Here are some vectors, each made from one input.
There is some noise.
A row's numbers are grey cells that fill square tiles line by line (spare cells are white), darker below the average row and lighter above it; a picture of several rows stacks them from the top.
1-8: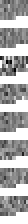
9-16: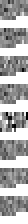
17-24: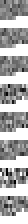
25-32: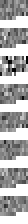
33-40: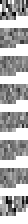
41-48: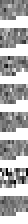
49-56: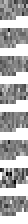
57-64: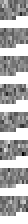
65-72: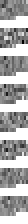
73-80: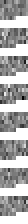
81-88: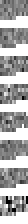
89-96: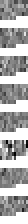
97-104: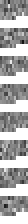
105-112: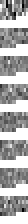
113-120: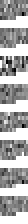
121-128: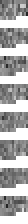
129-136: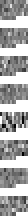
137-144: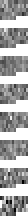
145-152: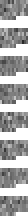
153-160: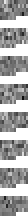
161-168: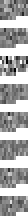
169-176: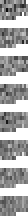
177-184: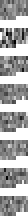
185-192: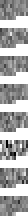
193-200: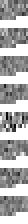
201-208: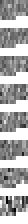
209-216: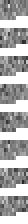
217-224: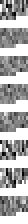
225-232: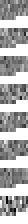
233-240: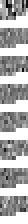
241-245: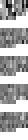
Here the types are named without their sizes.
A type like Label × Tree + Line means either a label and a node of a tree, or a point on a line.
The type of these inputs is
(Bool × Bool × Bool + Line) × List(Circle) + Tree.
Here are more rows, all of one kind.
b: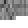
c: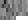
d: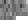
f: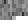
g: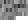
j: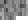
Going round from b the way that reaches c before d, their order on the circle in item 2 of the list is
b, g, f, c, j, d.
